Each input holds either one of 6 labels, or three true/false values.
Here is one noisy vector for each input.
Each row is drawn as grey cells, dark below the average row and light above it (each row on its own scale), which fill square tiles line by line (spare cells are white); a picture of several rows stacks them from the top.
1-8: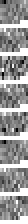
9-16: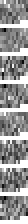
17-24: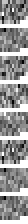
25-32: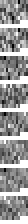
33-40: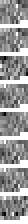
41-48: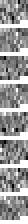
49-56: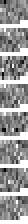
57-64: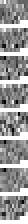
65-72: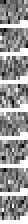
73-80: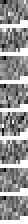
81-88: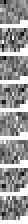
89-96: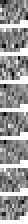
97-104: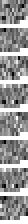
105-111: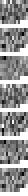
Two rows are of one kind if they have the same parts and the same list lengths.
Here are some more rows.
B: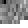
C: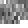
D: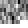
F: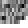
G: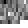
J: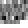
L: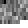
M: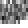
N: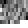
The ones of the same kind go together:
B, G, L, N
C, D, F, J, M

